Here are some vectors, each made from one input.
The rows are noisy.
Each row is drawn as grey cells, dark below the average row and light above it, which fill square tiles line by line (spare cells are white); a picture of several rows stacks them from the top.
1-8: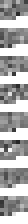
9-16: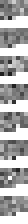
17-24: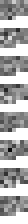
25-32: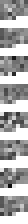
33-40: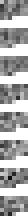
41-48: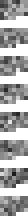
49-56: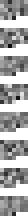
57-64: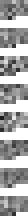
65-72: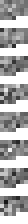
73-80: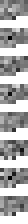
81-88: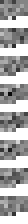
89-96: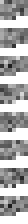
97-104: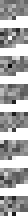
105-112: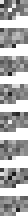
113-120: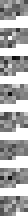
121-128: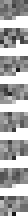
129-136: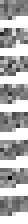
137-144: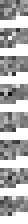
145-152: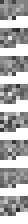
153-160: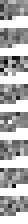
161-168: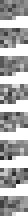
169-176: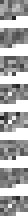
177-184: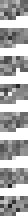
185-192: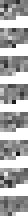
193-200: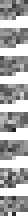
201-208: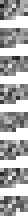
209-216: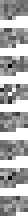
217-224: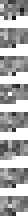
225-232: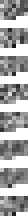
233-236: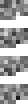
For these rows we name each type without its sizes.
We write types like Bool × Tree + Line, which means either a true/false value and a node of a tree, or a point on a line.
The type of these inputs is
Bool × Bool × Bool × Bool.
